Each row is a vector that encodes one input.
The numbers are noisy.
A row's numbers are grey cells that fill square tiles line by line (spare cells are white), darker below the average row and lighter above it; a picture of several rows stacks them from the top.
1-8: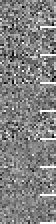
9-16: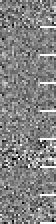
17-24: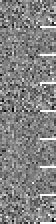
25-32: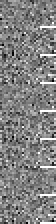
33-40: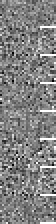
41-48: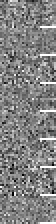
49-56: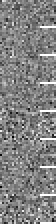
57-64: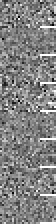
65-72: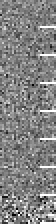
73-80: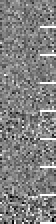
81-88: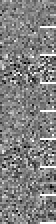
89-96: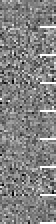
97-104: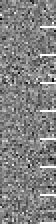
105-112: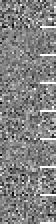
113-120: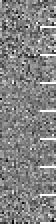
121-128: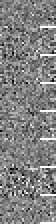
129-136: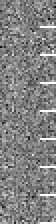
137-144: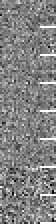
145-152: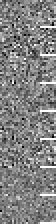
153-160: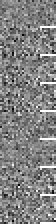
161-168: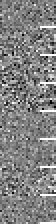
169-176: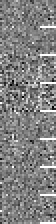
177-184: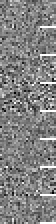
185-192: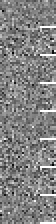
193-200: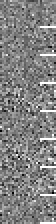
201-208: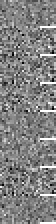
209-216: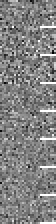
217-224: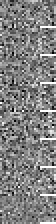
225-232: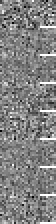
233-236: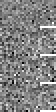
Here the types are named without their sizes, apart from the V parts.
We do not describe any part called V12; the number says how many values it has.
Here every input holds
either three true/false values and a value of V12, or a list of items, each a point on each of two lines.
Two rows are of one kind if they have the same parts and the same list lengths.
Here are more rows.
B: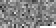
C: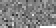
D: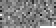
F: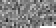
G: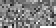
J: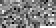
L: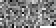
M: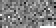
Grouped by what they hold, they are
B, C, F
D, M
G, L
J

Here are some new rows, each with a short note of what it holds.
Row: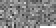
a list of two items
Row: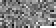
three true/false values and a value of V12
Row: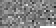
a list of one item
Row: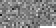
a list of two items
